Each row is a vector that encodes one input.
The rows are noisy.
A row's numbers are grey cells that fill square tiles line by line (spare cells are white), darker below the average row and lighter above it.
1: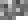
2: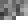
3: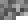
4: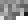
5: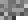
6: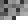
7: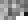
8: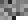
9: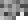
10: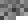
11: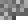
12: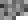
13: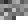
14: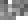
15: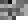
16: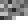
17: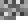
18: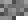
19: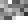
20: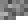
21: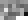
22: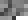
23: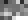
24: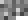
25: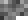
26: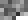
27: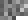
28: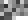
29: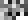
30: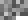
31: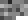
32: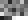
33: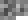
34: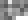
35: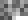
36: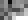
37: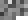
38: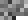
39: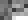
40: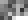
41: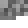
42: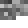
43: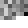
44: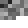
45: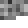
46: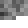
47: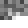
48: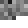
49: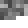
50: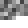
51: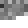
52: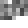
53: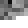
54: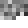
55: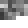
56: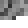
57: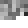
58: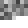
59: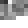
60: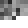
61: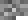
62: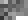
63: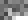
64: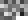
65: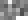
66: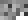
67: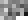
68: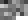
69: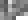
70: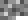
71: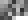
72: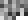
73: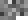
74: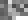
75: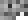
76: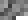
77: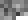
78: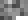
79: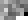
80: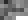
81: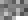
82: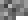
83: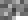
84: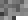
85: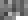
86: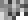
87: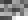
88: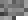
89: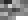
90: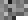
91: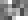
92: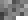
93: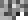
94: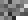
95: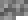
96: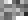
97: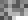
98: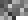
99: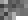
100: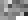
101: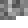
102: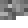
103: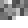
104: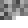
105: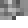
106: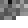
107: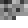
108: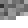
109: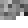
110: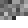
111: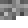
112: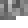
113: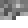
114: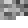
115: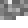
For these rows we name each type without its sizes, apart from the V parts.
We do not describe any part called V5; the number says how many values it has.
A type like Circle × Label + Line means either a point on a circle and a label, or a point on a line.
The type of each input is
List(Circle) × V5.
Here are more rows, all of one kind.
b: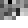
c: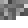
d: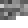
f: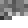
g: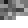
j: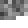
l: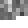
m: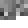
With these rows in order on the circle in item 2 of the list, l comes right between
b and d.
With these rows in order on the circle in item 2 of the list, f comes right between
c and j.
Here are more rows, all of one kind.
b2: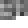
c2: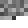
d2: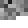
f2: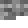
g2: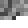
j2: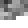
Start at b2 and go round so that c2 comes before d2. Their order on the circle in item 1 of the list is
b2, f2, c2, g2, d2, j2.
